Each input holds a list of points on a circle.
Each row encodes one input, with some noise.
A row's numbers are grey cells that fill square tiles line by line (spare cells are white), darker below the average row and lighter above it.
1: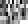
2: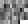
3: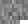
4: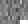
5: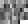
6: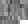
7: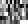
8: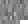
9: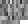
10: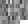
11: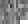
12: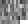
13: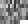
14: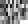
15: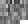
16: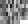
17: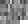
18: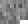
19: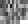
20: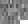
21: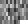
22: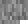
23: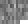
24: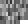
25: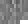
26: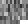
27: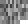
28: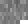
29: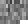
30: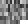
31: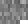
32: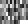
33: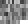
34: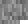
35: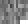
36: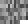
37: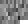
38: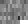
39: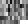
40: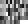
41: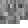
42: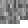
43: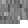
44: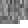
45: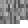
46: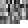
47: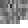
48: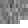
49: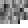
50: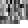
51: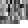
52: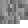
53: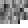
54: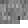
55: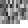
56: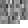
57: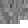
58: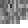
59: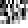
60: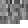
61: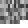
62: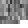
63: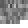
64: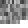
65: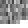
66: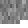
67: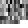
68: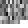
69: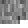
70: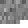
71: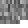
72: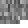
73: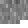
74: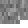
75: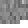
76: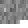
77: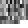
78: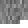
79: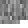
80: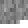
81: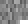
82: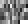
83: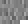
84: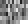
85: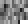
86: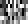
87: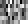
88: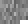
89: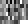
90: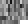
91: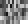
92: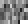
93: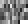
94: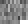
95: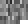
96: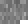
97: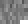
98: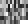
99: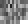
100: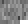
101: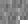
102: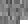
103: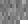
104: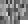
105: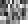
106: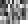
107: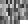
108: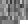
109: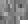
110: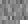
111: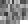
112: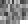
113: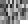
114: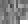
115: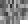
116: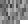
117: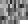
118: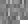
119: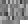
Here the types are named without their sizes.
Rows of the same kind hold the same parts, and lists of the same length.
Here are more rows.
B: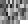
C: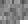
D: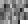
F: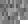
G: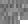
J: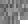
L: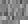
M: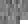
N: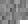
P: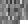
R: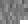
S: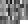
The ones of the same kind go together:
B, F, G, J, M, P, R, S
C, L, N
D

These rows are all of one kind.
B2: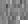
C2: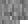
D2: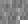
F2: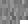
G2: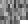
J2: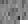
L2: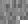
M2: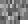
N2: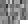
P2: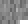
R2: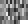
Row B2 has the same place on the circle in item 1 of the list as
D2, G2, L2 and N2.
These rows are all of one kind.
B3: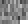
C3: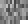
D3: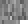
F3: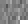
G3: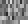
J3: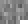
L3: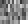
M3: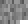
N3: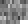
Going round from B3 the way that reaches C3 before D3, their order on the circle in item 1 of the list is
B3, L3, N3, M3, J3, F3, G3, C3, D3.
